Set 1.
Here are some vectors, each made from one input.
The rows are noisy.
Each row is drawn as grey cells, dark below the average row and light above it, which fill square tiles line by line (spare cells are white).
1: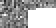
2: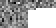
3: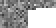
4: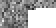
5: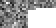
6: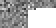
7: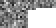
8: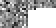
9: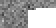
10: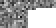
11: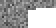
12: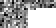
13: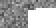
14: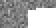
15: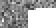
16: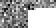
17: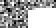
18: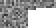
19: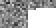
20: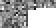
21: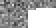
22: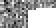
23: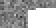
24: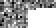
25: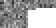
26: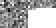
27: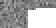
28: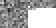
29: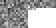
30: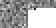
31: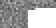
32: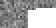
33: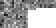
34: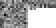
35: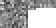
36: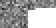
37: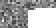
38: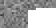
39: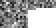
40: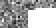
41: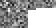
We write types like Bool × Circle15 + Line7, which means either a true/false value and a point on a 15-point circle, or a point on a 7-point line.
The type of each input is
Line5 + Line6.
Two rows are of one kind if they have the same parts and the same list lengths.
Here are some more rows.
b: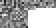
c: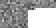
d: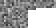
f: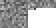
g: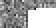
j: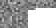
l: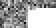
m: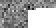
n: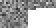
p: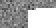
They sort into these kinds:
b, f, g
c, d, j, l, m, n, p

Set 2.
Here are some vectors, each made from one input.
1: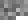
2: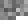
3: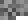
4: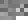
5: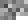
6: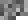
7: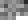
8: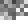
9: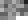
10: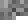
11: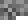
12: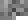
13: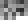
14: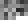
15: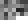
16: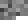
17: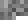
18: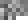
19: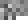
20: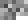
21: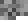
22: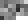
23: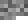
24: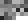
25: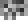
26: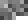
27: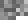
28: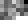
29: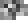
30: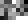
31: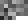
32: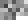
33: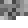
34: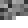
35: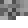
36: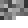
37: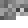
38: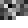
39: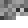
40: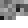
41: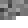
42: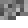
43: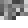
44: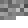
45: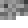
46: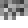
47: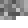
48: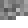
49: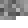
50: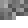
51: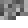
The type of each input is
Label6 + Line5.
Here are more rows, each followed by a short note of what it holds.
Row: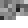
a point on a 5-point line
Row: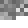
one of 6 labels
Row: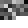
one of 6 labels
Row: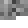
one of 6 labels
